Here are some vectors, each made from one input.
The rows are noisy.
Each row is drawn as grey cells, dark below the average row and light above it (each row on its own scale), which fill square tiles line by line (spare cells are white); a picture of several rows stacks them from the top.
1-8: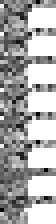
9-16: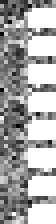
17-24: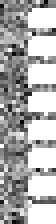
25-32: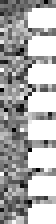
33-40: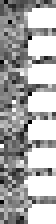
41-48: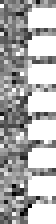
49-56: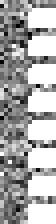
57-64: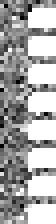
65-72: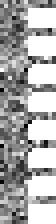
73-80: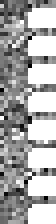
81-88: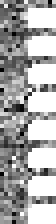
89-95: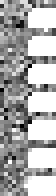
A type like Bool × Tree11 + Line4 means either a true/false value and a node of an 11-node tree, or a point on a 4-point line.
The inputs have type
Line5 × (Line6 + Tree10).
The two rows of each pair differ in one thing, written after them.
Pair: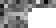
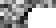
the place on the 6-point line
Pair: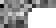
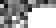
the place on the 5-point line
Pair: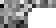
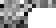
the place on the 6-point line
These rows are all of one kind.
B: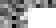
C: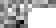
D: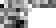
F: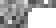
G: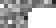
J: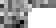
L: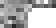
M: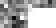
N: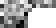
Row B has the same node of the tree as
F and N.
